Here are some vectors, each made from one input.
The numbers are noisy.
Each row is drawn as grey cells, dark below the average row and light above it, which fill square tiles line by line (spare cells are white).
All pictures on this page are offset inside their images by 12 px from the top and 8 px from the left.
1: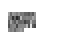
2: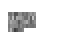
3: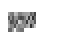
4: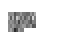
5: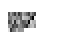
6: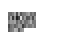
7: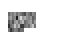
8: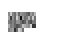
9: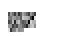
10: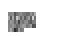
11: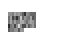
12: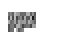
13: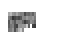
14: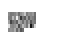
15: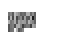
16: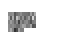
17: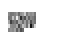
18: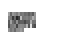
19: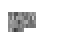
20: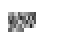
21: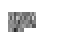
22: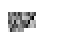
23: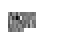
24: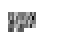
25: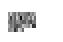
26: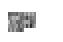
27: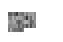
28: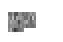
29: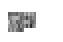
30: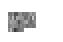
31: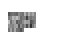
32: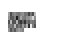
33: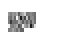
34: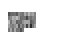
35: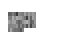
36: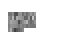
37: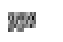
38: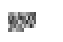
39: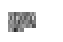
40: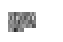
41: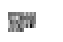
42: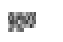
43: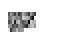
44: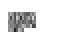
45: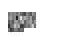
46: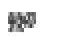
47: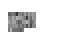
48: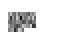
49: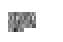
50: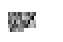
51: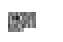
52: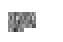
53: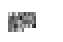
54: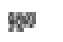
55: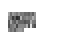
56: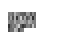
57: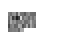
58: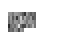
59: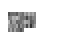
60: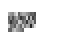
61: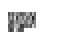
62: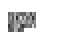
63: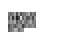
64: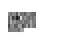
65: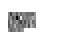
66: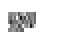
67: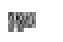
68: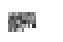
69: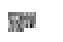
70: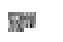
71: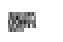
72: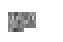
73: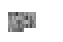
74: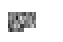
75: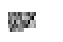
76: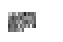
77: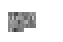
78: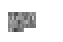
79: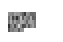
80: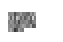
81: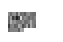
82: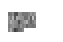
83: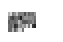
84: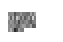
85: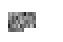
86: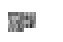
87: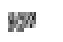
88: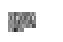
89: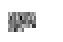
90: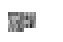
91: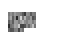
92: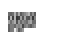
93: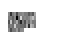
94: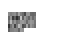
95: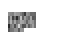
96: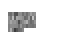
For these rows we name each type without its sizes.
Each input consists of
a list of points on a line.
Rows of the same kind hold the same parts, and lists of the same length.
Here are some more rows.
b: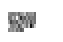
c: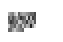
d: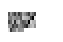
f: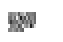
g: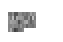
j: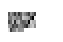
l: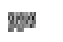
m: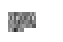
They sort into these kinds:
b, f, g, m
c, l
d, j

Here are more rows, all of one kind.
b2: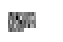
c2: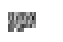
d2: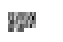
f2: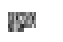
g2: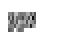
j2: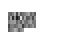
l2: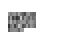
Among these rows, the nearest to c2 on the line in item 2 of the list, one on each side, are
d2 and g2.
